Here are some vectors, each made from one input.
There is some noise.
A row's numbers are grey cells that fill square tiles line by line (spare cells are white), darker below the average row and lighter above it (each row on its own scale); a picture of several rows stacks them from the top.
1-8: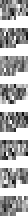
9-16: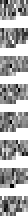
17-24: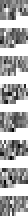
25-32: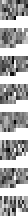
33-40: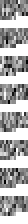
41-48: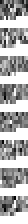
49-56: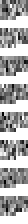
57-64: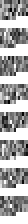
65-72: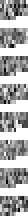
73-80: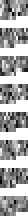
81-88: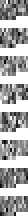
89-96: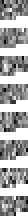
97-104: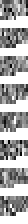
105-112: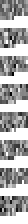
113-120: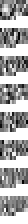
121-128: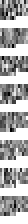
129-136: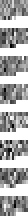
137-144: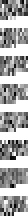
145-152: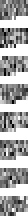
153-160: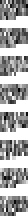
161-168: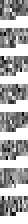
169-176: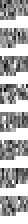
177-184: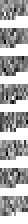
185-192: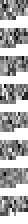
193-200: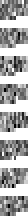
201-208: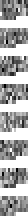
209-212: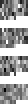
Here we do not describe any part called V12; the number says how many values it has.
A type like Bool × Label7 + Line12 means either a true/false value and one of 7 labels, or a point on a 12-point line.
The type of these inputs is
(Bool × Bool × Bool × Bool + V12) × (Circle9 + Unit).
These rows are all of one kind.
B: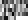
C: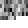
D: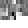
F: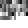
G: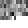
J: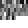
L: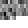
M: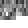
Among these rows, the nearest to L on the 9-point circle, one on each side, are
B and D.
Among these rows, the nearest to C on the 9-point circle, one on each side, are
B and J.
